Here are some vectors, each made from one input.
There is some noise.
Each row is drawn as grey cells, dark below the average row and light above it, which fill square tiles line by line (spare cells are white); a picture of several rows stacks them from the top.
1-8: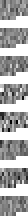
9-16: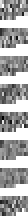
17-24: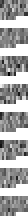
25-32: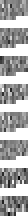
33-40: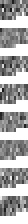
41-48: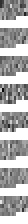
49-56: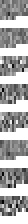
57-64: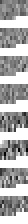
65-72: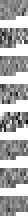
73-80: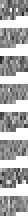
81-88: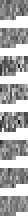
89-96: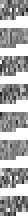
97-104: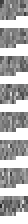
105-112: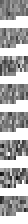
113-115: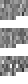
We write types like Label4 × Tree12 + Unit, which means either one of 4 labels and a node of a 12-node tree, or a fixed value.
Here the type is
Line4 × Line5 + Line9 + Tree10.
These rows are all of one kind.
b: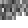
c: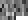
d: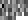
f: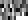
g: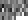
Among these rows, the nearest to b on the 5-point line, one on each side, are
d and g.
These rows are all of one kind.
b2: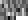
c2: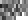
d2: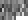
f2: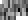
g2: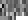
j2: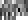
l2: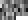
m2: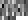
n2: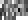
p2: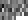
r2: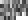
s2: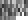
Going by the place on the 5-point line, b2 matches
l2, m2 and n2.
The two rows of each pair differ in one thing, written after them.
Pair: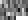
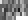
the place on the 5-point line
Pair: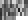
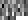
the place on the 5-point line
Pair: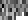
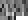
the place on the 5-point line
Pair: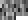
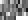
the place on the 4-point line
